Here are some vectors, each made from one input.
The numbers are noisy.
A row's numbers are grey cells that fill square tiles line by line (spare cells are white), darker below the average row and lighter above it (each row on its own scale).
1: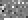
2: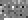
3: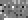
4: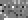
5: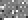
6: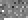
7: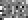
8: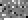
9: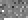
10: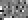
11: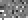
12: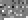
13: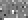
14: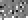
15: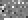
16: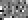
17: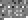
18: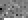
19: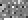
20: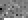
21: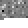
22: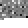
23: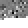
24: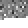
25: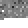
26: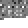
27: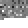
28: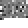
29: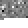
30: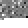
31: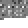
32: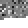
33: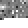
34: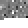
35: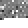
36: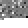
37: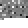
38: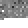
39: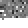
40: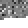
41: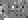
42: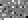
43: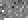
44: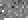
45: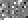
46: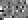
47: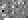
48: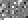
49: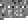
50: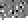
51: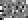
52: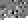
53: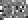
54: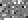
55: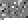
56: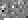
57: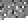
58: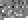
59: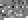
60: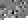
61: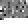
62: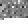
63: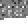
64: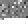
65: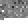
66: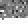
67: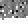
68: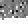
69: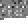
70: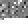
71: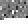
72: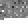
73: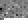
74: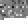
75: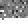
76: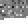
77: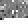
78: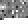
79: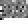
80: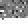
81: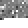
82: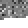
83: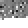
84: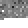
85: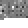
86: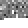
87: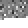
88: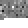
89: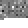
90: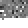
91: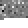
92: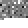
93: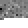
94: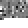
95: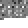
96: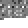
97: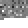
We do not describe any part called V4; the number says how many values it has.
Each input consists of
a list of up to two items, each a true/false value and a value of V4.
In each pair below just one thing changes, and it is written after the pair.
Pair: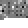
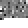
the true/false value in item 1 of the list
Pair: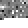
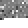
the true/false value in item 2 of the list
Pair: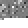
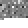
the true/false value in item 2 of the list
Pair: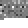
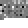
the value of V4 in item 2 of the list
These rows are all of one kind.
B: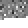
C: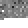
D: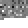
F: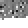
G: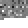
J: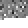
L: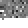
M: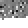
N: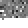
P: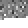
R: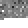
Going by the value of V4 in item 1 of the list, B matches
J and P.
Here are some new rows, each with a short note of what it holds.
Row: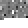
a list of two items
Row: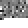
a list of two items
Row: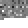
a list of one item
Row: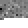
the empty list
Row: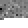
the empty list
